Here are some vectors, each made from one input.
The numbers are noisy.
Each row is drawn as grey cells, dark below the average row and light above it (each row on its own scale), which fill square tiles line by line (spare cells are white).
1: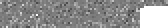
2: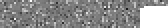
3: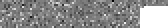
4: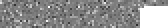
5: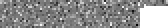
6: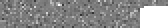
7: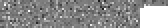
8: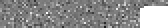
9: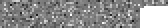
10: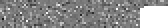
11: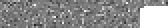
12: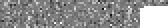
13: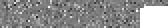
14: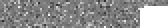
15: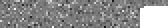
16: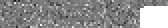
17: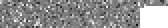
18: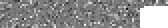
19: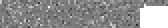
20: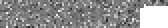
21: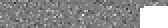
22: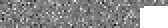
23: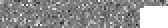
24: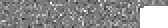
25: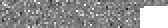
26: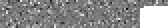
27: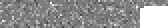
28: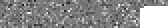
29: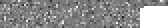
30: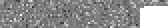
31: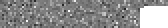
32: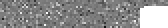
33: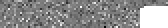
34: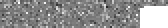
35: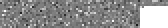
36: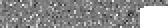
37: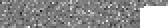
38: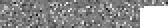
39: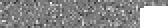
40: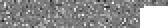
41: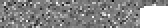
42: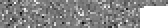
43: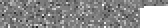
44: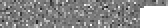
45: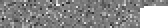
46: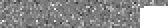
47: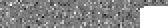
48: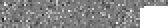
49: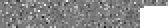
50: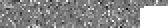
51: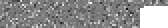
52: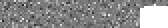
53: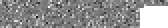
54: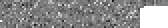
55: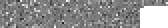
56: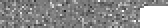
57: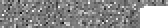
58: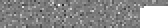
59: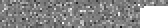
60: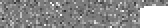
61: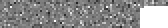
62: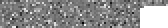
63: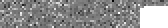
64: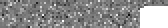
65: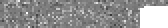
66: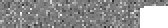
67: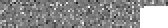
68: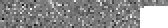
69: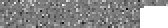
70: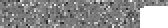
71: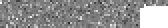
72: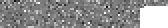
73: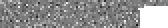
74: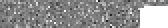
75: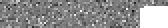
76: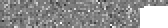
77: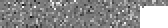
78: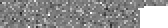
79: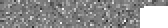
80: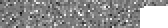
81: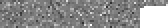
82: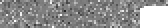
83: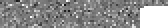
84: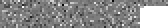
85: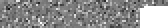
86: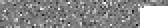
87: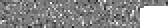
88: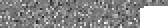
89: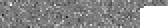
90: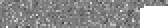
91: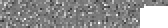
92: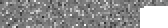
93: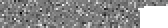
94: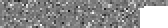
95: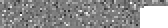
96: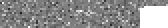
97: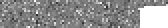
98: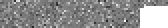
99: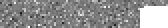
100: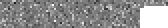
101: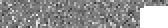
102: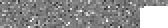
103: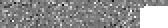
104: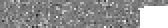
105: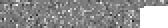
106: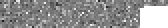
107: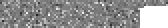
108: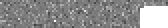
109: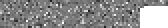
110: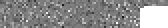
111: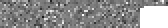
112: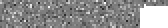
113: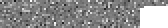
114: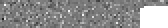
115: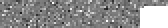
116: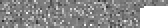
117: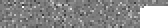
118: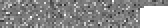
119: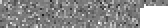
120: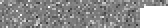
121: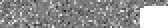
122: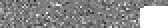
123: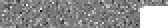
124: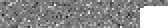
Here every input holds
a point on a 6-point line, together with either a point on a 4-point line, or a node of a 12-node tree.
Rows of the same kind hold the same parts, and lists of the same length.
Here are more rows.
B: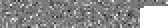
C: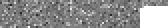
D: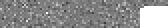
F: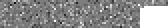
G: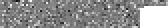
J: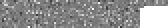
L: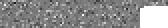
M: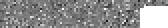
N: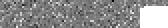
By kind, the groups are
B, C, G, J, M
D, F, L, N

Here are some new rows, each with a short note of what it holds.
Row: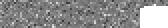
a point on a 4-point line and a point on a 6-point line
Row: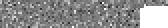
a point on a 6-point line and a node of a 12-node tree
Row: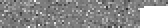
a point on a 6-point line and a node of a 12-node tree
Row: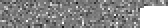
a point on a 4-point line and a point on a 6-point line
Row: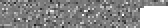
a point on a 4-point line and a point on a 6-point line
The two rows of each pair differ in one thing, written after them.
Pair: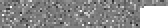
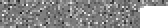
the node of the tree
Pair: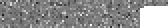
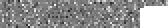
the node of the tree
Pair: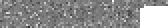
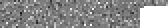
the node of the tree
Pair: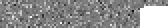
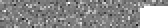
the place on the 6-point line
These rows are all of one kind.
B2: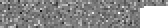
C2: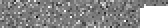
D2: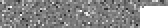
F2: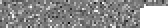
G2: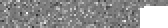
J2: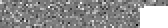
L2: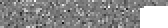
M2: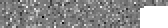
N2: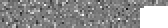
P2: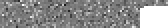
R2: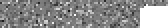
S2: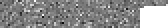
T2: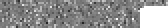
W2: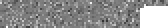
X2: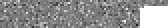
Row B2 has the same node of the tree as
L2, M2, N2 and S2.
